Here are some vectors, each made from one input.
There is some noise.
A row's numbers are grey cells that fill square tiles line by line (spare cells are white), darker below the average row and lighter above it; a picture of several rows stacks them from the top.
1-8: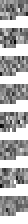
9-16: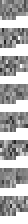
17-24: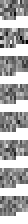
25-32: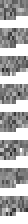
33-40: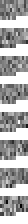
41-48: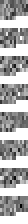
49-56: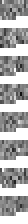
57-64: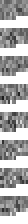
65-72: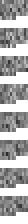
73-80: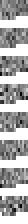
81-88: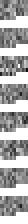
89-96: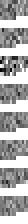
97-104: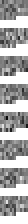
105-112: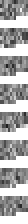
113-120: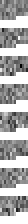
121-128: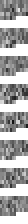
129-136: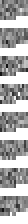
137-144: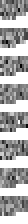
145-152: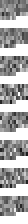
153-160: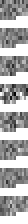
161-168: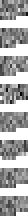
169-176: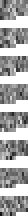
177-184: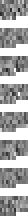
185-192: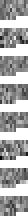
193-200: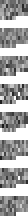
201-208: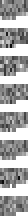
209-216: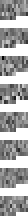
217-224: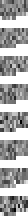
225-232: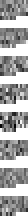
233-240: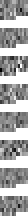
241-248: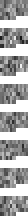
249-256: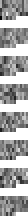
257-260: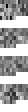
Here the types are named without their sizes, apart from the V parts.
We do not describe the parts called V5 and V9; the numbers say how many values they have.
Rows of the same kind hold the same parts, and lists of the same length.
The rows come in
4 kinds.
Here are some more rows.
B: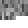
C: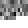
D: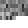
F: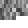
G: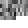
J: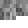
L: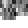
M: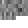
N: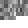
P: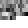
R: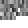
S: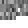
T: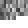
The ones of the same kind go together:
B, C, D
F, J, M, N
G, L, P, R, S
T

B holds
a value of V5.
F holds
a point on a line and a node of a tree.
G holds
a true/false value and a value of V9.
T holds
a point on a line.
